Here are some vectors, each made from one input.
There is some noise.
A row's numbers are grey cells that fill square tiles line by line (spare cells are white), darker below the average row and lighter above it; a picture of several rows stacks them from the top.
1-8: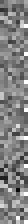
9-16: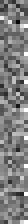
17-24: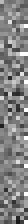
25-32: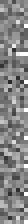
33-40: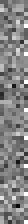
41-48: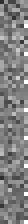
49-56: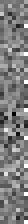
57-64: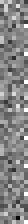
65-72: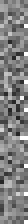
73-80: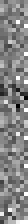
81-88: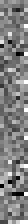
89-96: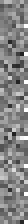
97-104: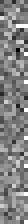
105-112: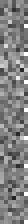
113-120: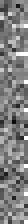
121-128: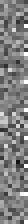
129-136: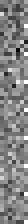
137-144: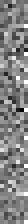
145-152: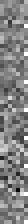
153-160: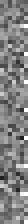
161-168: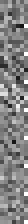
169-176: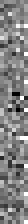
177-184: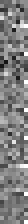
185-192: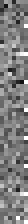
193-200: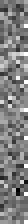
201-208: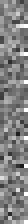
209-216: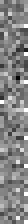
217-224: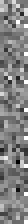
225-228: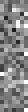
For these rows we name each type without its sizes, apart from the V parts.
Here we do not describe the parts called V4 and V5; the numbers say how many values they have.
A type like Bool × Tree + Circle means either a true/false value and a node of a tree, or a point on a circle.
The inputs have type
(Bool × Bool × Bool + Unit) × (Circle + Unit) × V4 × V5.
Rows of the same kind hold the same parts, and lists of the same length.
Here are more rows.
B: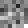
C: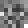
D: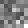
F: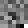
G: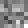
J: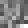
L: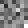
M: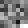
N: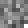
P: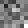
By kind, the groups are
B, C, M, N
D, F, P
G, L
J

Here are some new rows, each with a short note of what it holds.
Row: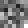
a point on a circle, a value of V4 and a value of V5
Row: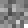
a value of V4 and a value of V5
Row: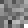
three true/false values, a value of V4 and a value of V5
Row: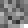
a point on a circle, a value of V4 and a value of V5
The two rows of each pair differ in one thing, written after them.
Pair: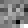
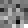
the value of V4
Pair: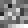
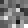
one of the three true/false values
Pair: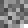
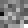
the value of V5
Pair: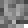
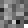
the value of V5
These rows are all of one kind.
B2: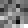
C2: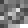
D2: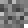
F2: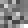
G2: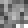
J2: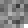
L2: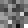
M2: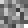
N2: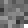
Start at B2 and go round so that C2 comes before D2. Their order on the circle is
B2, F2, C2, N2, G2, M2, D2, L2, J2.
